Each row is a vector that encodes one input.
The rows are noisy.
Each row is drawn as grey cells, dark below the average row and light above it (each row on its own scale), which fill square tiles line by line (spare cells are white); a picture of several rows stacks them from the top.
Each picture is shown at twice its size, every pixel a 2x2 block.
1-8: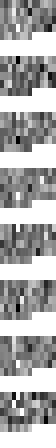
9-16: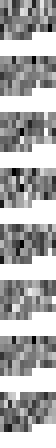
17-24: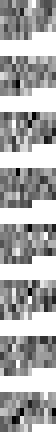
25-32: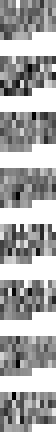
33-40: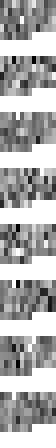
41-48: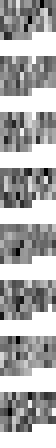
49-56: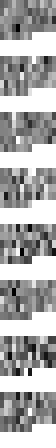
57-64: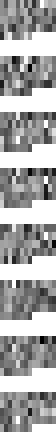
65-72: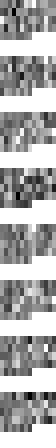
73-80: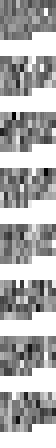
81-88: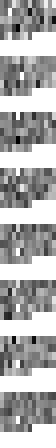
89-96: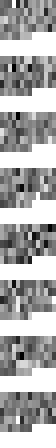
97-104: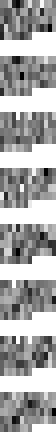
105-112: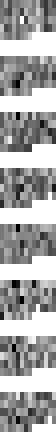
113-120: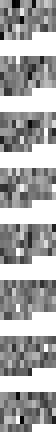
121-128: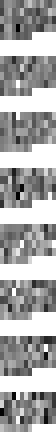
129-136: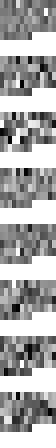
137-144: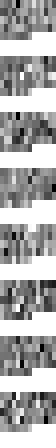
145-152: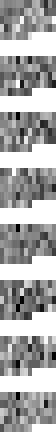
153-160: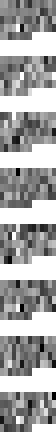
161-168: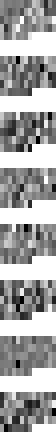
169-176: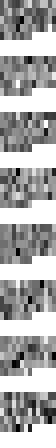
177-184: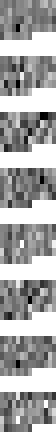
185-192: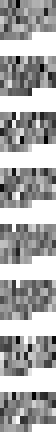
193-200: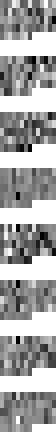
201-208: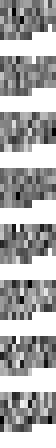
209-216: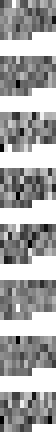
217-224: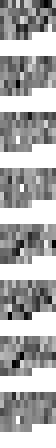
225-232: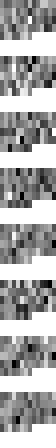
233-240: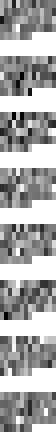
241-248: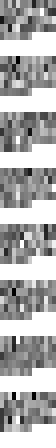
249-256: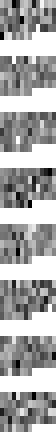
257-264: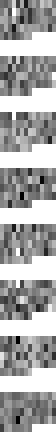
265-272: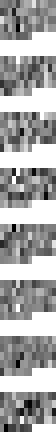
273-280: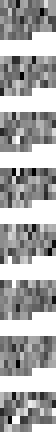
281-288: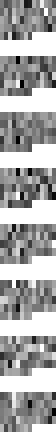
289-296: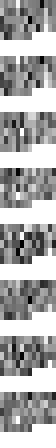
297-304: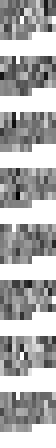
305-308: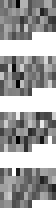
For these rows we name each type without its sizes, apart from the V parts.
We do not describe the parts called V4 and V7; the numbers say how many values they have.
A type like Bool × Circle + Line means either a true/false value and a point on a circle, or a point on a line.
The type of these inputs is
(Label + Line) × (Line + V4) × V7.
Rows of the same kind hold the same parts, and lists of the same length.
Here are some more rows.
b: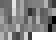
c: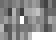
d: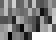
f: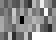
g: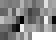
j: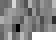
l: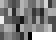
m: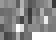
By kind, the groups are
b, f, m
c
d
g, j, l

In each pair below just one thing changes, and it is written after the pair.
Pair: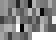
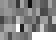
the value of V4
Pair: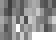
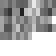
the value of V4
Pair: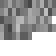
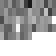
the label
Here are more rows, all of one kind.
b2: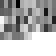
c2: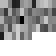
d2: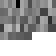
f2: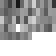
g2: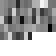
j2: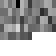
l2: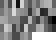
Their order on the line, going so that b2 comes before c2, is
l2, g2, b2, c2, j2, f2, d2.
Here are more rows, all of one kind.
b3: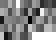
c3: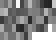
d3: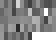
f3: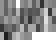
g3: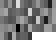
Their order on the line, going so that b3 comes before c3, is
b3, c3, g3, d3, f3.
